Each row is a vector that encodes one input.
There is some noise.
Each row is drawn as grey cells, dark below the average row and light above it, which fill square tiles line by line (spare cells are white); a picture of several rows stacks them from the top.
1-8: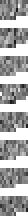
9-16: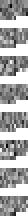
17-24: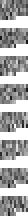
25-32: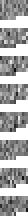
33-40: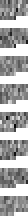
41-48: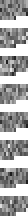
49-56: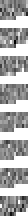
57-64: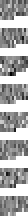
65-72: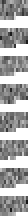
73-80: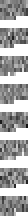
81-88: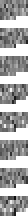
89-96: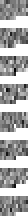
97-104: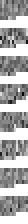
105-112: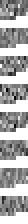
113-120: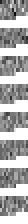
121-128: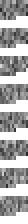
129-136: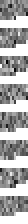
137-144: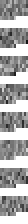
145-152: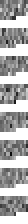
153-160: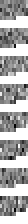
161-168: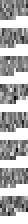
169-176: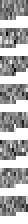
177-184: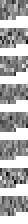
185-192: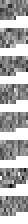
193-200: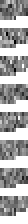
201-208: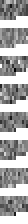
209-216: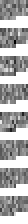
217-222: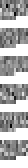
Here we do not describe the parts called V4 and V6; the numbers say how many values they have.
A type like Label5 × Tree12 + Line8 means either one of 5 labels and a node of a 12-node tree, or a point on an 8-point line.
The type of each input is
Bool × Line11 + V4 × V6.
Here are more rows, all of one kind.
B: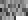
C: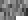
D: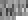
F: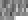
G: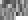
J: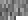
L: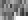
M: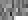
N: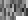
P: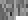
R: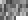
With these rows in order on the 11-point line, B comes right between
C and N.
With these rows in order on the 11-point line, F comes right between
D and L.
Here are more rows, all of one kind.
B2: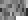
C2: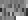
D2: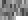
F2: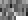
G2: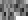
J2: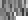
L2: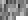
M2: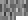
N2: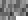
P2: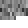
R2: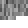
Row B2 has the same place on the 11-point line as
C2, L2, P2 and R2.
